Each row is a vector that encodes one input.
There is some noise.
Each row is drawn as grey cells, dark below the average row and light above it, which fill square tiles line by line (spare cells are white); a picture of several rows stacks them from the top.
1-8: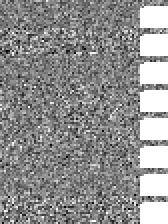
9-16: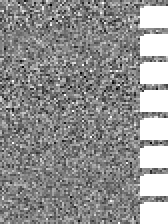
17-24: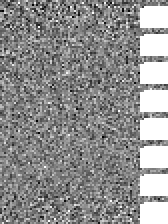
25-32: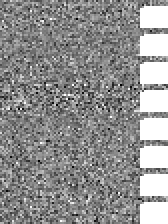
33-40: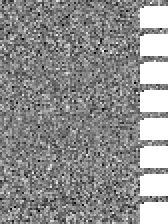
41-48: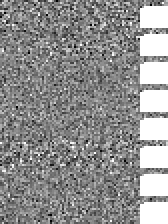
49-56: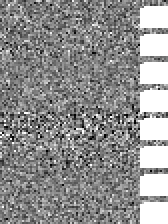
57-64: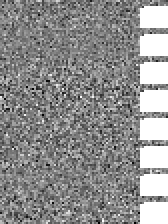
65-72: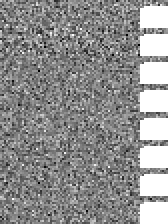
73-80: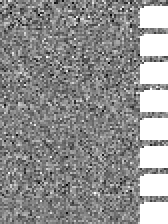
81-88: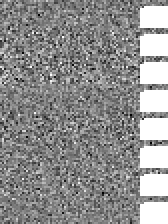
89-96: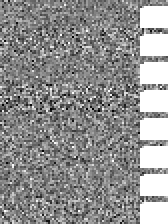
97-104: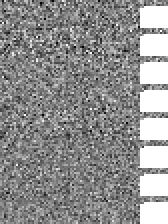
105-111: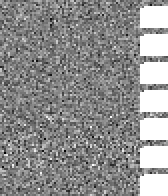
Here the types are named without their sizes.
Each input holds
either a point on a circle and a node of a tree, or a fixed value, or three true/false values.
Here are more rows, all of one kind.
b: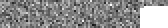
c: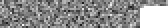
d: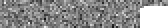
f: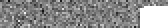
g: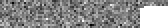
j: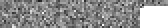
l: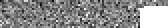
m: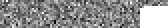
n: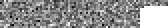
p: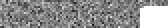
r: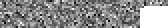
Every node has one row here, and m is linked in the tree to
d, j and r.
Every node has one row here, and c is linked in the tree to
b.
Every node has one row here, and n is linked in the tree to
f and r.
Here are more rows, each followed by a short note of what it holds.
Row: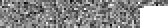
a point on a circle and a node of a tree
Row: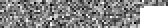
a fixed value
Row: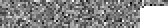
three true/false values
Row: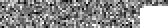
three true/false values
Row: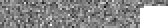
a fixed value
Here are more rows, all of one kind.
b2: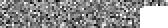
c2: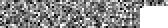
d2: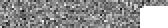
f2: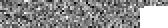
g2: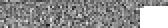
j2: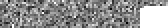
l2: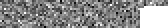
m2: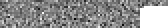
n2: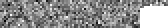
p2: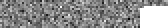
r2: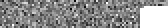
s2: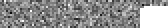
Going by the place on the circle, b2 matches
c2, d2 and r2.
